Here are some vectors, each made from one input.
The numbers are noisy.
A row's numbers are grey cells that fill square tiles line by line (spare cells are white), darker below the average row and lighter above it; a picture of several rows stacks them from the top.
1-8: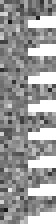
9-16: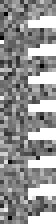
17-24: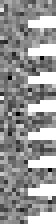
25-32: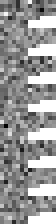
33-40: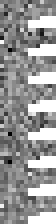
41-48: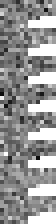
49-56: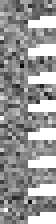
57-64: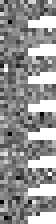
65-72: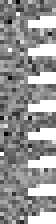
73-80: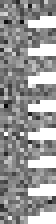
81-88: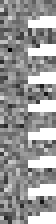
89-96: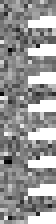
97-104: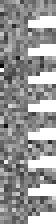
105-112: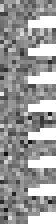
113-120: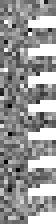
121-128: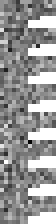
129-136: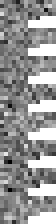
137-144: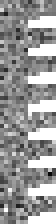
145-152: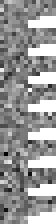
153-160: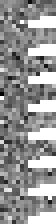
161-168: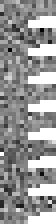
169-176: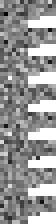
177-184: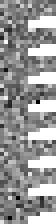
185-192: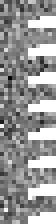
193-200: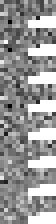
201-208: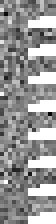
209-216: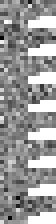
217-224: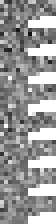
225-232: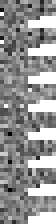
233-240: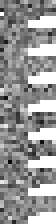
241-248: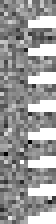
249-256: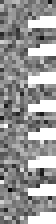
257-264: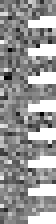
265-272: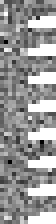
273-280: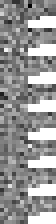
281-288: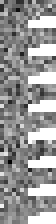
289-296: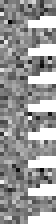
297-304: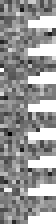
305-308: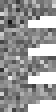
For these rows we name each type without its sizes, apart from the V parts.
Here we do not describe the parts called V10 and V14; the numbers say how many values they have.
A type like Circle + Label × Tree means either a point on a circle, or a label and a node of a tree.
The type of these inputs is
(Bool × V10 + V14) × Circle.
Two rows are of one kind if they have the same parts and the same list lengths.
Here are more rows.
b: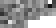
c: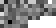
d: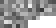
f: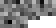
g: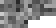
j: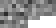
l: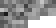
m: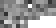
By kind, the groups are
b, d, j, l, m
c, f, g

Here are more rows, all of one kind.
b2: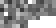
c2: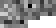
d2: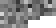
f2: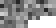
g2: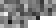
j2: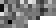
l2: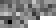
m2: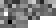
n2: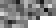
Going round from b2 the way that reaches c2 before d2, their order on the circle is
b2, j2, l2, g2, c2, n2, d2, f2, m2.
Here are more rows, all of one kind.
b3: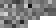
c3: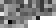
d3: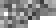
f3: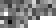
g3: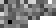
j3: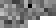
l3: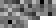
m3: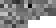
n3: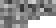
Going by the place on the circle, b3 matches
g3 and m3.
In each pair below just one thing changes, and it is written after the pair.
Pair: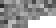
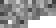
the value of V10
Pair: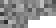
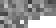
the true/false value
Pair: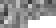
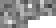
the place on the circle
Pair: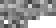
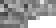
the true/false value
